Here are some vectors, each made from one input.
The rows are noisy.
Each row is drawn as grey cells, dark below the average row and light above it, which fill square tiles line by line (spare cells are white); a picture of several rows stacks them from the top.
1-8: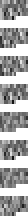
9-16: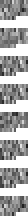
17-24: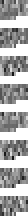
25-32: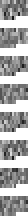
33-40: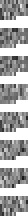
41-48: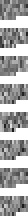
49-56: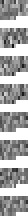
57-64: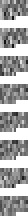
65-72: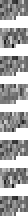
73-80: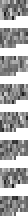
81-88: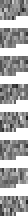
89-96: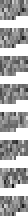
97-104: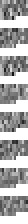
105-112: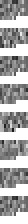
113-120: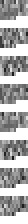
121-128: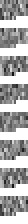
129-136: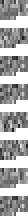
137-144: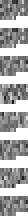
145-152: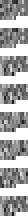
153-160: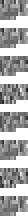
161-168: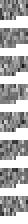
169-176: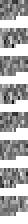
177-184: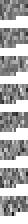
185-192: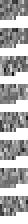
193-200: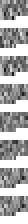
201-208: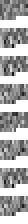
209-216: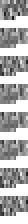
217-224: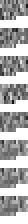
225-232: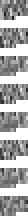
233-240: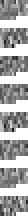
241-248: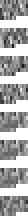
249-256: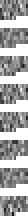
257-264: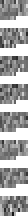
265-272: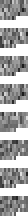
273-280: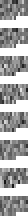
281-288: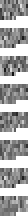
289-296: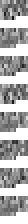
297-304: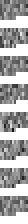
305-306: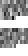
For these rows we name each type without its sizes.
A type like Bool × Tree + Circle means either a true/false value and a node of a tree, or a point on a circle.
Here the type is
Line.
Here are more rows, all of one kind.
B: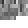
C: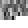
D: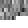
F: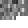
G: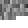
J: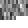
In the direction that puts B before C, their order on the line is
J, G, F, B, D, C.
